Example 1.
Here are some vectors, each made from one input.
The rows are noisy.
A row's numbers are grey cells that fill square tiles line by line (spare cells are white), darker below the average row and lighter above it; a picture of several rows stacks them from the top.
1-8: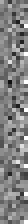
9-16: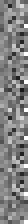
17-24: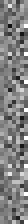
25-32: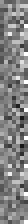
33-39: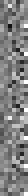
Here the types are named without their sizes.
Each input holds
a point on a line and a true/false value.
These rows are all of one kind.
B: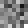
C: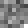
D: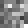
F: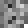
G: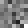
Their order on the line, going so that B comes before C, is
B, C, G, D, F.
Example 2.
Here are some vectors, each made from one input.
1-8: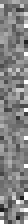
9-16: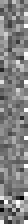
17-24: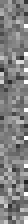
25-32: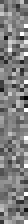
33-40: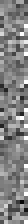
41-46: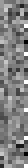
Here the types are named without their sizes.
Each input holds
a point on a line and a true/false value.
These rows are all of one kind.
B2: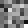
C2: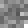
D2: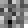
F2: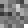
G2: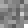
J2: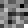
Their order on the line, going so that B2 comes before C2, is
D2, J2, B2, F2, C2, G2.
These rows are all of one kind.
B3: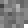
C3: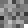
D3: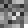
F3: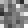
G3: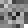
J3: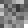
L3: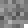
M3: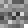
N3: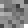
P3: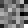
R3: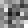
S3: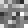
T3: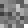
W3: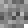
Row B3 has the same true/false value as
D3, F3, P3 and T3.
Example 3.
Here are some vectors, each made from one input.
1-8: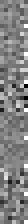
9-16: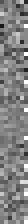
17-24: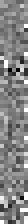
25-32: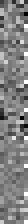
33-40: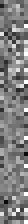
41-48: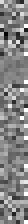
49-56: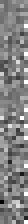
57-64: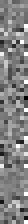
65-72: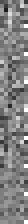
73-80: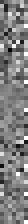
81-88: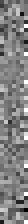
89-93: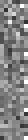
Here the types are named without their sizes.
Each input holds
a point on a line and a true/false value.
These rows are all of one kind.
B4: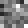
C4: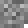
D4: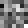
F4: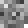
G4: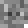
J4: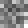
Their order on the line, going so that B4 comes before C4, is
J4, B4, G4, D4, F4, C4.
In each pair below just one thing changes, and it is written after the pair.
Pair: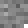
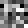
the true/false value
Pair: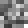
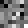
the place on the line
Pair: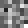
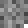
the place on the line
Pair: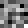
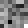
the true/false value
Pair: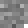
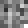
the place on the line
